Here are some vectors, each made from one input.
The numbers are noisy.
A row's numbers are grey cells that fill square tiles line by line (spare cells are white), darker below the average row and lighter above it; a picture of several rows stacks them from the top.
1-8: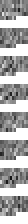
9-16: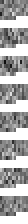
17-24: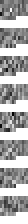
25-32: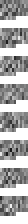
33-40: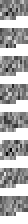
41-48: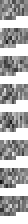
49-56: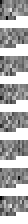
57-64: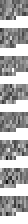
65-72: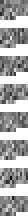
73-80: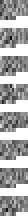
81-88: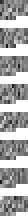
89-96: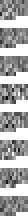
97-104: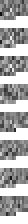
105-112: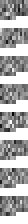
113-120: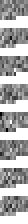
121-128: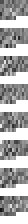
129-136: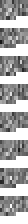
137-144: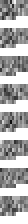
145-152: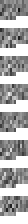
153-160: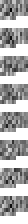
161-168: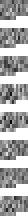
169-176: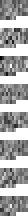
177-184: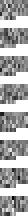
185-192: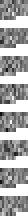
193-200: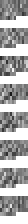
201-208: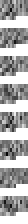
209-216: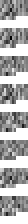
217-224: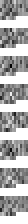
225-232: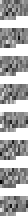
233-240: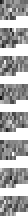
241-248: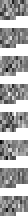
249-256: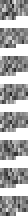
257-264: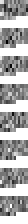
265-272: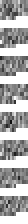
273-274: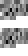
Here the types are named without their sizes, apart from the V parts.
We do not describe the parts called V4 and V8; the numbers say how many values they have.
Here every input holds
either a point on a circle, a point on a line, a true/false value and a value of V4, or a value of V8.
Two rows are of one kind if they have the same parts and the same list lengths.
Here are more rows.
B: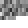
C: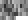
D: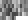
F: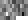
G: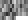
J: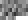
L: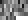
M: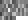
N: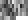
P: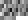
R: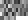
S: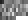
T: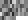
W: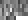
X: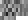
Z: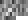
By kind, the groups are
B, C, D, G, J, N, P, R, T, X
F, L, M, S, W, Z

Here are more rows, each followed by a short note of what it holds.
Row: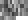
a value of V8
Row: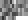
a value of V8
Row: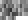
a value of V8
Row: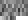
a point on a circle, a point on a line, a true/false value and a value of V4
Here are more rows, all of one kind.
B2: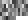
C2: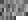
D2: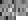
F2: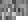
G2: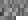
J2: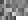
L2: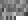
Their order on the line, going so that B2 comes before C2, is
L2, F2, G2, J2, B2, C2, D2.
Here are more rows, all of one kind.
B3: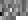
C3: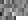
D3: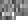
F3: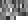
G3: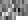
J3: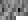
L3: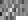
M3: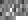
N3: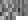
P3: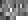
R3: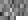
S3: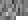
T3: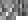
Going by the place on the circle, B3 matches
L3, M3, N3 and T3.
